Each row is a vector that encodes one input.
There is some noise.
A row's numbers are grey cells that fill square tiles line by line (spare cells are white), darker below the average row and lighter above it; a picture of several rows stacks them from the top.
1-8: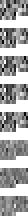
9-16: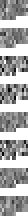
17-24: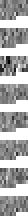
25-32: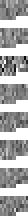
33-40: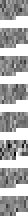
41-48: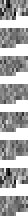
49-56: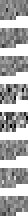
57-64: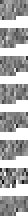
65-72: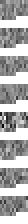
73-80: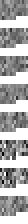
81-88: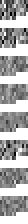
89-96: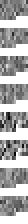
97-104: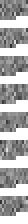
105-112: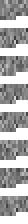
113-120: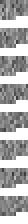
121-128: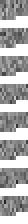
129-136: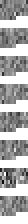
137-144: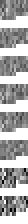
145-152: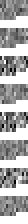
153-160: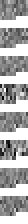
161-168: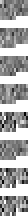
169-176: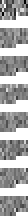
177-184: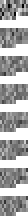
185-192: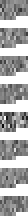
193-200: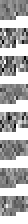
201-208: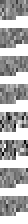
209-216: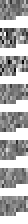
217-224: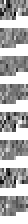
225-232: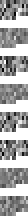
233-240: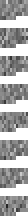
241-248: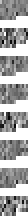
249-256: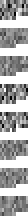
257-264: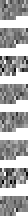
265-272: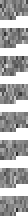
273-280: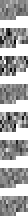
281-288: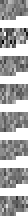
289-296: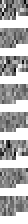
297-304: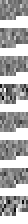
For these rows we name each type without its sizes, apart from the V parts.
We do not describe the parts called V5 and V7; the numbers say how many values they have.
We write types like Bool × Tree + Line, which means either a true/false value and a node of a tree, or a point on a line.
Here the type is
Bool × Circle × (Line + V5) + V7.
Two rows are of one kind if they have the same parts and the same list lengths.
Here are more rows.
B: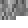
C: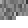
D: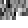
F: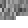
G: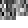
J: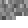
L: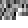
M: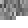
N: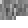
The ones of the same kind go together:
B, J
C, F, M, N
D, G, L

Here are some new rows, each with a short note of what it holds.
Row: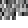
a value of V7
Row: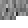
a point on a circle, a true/false value and a value of V5
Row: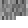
a point on a circle, a point on a line and a true/false value
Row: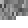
a point on a circle, a true/false value and a value of V5
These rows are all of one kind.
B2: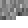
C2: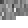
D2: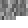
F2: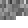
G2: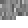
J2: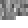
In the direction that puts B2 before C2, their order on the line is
F2, B2, D2, C2, J2, G2.
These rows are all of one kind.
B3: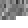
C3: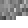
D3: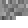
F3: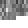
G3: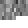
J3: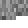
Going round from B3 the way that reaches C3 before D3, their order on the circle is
B3, J3, C3, F3, D3, G3.
